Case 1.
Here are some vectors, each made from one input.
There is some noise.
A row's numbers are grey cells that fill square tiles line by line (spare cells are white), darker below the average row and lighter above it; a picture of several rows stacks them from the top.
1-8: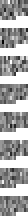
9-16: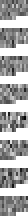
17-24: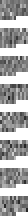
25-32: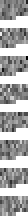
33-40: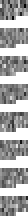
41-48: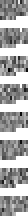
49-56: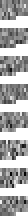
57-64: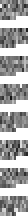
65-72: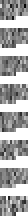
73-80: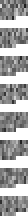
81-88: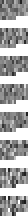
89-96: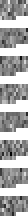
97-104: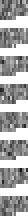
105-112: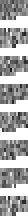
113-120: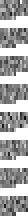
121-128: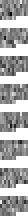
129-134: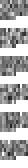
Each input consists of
a list of up to three points on a 7-point line.
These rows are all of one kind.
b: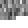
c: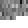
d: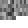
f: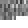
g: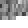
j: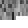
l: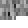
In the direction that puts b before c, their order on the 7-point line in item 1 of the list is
b, g, l, f, c, j, d.
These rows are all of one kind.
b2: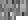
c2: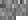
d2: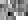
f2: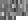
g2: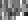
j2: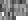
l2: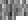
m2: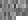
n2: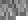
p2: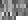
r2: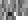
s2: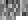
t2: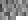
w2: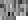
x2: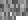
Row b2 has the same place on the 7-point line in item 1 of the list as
m2, n2, p2 and x2.
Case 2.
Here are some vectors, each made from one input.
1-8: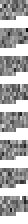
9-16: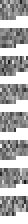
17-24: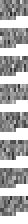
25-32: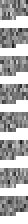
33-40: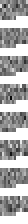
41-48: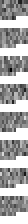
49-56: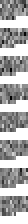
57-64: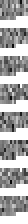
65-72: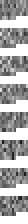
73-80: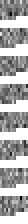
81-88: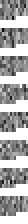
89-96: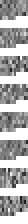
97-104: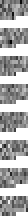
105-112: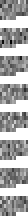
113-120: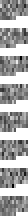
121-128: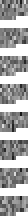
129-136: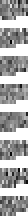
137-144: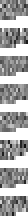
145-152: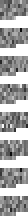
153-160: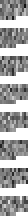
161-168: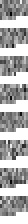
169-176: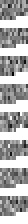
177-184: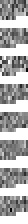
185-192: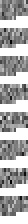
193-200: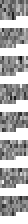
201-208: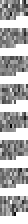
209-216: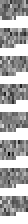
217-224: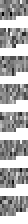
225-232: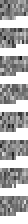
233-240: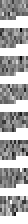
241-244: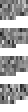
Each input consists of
a list of up to three points on a 6-point line.
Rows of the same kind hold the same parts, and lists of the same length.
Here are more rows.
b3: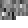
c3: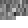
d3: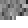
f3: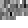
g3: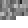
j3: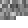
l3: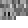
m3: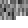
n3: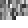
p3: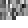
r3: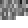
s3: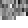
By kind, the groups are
b3, g3, l3, m3
c3, d3, r3, s3
f3, j3
n3, p3

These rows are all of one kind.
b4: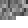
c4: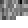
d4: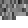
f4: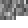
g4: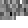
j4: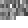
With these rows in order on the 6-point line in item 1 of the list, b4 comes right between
f4 and j4.
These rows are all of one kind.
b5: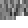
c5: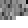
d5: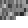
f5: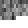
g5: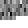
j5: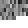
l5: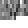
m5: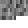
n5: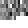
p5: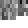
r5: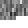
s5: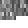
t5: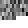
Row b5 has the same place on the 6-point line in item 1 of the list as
g5, l5, n5 and r5.
